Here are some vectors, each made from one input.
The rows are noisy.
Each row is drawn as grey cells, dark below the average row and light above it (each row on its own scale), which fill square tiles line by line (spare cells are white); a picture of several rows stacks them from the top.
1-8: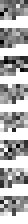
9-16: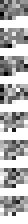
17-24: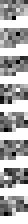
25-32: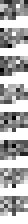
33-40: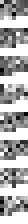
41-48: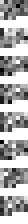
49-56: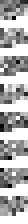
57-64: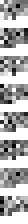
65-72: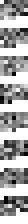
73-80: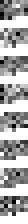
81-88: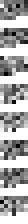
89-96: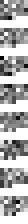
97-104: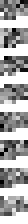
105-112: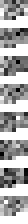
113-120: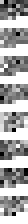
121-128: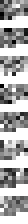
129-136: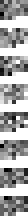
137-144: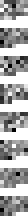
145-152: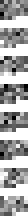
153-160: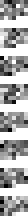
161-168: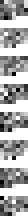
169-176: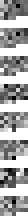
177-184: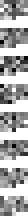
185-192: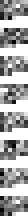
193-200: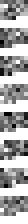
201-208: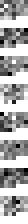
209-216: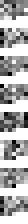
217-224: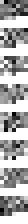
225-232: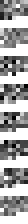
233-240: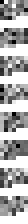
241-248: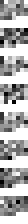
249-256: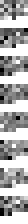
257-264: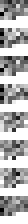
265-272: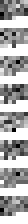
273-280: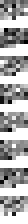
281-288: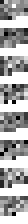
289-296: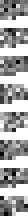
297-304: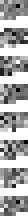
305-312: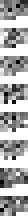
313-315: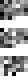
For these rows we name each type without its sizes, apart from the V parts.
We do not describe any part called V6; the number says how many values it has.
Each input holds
a list of items, each a true/false value and a value of V6.
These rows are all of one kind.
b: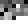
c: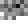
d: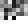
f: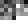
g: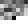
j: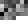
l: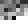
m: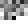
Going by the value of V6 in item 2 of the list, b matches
c and d.
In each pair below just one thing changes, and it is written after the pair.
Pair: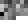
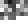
the value of V6 in item 1 of the list
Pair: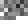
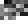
the true/false value in item 1 of the list
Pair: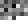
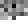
the value of V6 in item 1 of the list
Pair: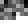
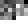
the true/false value in item 2 of the list
